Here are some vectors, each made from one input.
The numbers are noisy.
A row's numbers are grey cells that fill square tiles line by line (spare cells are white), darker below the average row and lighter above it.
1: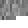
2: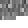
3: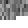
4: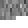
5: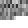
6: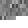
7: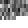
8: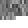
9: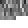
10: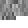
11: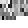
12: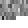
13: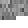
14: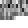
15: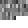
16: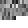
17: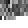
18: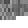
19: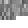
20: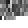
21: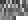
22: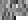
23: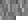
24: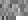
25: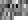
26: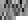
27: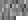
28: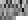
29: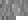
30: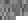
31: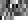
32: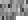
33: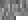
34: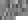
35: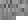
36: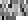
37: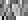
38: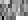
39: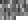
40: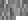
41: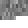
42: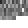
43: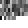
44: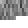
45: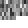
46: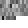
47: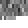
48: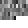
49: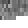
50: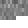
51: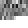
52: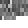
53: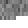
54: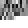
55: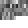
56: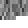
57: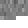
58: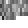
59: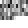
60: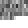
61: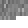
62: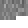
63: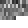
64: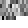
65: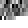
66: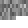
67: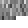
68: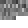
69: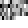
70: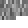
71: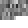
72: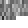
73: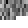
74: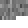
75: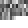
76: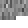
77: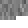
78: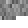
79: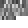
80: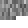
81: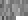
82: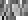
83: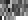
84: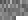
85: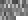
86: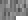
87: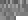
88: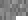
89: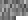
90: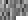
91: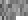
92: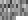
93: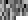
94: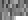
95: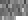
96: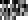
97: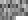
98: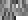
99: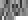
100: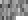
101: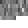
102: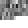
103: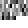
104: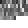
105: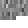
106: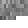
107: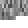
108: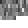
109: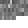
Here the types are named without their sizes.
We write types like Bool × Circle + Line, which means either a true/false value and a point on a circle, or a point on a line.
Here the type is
(Line + Tree) × Tree.
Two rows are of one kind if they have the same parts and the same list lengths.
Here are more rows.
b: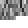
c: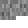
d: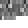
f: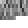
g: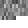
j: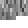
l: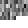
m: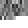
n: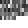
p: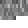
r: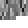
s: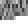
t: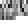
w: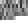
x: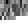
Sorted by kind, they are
b, c, d, f, g, j, n, r, s, t, w, x
l, m, p

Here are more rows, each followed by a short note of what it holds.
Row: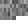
a node of each of two trees
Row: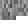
a point on a line and a node of a tree
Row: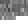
a node of each of two trees
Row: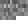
a node of each of two trees
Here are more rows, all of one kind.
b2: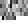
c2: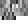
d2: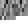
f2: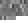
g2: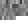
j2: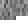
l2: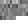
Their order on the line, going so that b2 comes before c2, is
j2, b2, d2, c2, f2, l2, g2.
